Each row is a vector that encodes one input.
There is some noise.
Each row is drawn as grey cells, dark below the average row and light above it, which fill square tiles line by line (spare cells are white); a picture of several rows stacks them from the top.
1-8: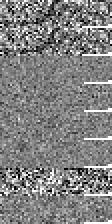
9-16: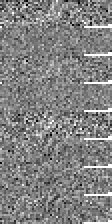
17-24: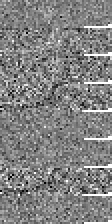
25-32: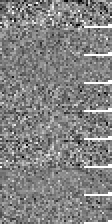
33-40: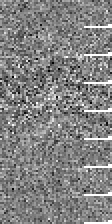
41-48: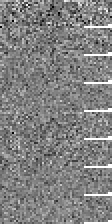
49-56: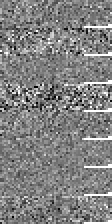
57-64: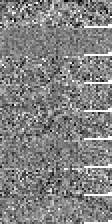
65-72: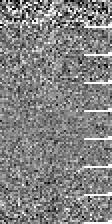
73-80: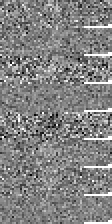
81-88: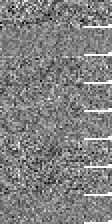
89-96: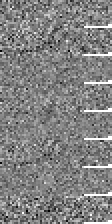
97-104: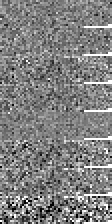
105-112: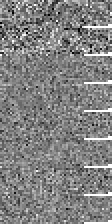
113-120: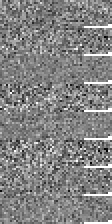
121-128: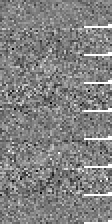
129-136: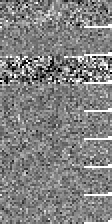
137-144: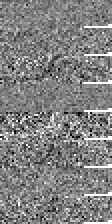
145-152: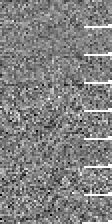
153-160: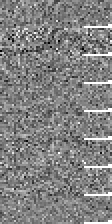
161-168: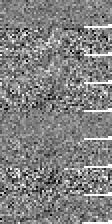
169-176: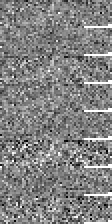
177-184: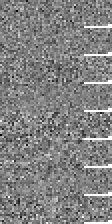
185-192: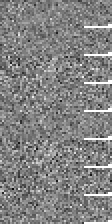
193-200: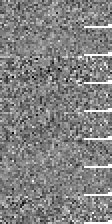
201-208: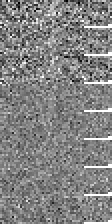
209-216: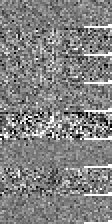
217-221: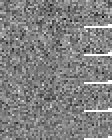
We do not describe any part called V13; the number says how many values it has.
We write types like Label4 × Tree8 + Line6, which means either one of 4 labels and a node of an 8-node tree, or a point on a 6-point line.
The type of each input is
Line6 + Line14 + V13.
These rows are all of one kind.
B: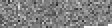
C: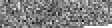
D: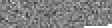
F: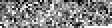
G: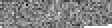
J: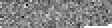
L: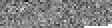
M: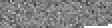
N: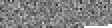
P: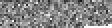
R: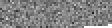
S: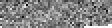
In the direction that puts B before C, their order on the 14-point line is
L, R, D, M, B, N, F, C, P, G, J, S.
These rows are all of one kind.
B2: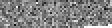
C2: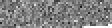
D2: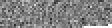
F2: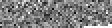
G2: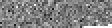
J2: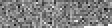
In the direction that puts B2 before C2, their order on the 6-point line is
B2, G2, F2, C2, D2, J2.
